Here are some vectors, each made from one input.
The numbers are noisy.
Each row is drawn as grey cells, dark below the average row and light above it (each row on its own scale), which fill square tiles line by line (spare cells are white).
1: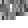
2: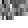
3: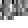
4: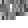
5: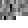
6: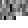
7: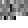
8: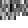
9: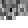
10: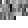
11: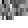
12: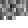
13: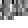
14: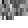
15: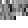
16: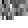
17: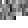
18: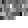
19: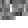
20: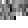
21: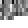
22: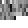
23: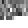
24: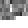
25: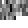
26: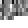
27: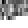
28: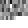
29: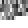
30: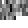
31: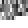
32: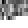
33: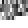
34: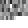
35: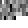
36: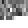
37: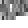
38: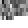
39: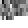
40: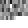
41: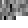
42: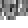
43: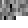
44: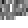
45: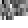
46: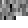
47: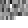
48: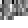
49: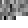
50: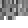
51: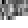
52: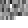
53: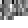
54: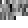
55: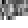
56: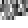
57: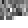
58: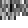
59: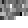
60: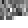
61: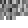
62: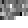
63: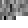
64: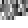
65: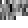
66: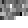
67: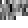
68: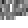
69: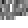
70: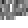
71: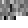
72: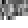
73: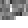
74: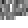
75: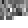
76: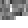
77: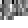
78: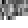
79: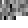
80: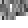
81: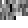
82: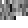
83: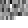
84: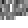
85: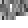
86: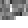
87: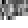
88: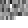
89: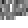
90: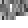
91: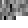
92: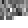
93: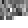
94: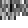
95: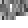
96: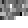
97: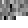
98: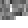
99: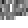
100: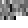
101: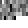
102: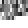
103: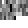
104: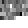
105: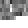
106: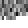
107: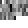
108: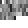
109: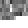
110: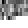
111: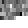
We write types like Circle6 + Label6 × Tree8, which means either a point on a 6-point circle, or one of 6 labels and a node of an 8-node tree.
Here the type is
Bool × Label10 + Line5 × Line5 + Unit.
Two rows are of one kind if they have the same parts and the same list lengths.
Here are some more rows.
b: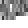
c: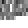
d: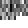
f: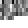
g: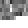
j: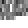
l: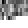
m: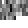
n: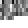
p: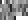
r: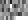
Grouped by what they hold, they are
b, c, f, g, j, l, n, r
d
m, p

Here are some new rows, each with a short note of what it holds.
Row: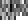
a fixed value
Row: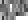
one of 10 labels and a true/false value
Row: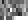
one of 10 labels and a true/false value
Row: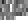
one of 10 labels and a true/false value
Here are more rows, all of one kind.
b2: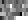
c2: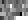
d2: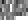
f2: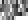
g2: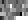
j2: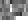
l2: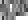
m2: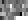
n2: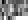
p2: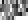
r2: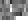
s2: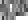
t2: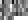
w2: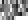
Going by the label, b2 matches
c2, g2 and m2.
